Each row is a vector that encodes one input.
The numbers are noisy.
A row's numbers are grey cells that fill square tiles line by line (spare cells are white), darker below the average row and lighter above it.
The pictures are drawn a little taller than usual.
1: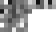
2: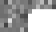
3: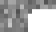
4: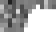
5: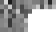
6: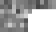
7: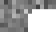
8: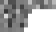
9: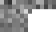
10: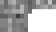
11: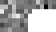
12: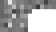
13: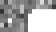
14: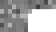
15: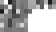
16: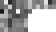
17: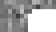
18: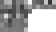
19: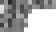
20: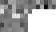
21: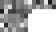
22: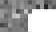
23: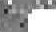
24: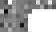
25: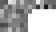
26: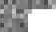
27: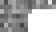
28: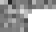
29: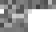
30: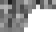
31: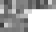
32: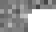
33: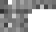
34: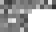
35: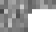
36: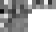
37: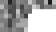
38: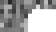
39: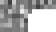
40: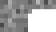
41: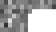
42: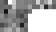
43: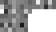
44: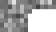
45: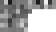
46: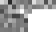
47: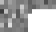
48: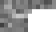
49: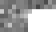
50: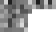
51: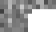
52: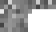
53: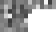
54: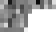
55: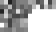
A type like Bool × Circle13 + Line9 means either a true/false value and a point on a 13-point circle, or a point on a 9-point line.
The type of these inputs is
Bool × Label7.
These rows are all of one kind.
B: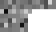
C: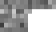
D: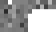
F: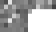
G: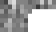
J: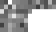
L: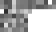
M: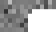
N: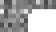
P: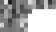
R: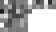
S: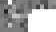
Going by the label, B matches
D, M, R and S.
